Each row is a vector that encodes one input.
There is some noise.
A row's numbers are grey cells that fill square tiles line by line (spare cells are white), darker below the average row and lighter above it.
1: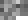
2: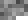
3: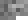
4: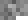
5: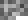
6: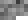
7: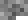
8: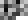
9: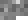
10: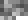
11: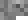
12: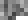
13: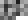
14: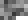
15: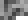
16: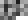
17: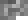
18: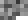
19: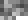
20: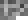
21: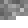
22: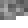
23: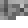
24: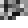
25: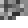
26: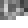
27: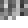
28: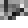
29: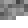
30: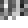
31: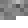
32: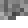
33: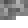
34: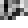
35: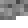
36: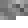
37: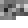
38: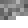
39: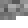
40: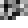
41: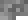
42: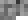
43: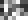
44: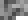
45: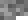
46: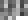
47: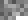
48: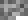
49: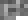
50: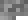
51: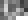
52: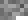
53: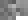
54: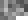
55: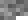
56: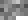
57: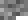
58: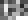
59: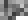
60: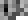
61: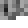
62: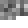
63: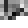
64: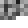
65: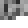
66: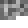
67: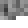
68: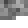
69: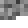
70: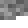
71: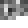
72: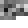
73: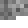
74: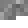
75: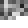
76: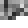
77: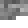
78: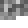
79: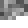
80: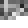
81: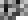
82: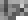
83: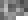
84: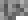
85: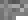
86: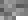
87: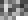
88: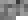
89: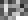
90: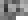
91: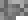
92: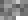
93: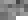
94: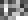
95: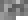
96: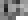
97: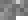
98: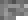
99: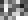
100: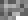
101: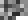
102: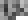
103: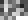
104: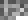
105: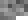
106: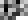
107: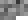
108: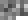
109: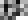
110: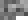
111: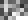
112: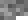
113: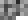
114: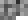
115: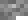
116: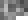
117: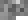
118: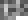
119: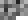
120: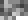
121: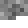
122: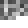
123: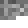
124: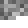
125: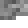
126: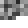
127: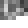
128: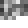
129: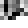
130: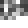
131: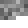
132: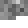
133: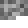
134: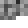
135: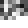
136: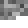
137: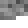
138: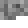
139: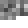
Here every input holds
a list of up to three points on a 4-point line.
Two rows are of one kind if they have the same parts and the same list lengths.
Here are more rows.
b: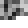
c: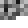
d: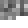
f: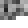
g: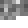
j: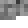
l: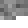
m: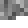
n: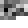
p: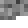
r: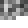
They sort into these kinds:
b, f
c, j, p
d, n
g, l, m, r

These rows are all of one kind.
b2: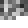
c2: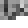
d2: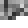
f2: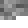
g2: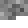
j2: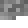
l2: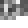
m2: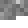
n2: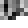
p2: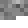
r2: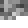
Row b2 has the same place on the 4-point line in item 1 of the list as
d2, m2 and n2.
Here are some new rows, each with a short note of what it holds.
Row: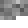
a list of two items
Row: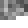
a list of one item
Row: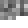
the empty list
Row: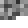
a list of one item
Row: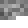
a list of three items
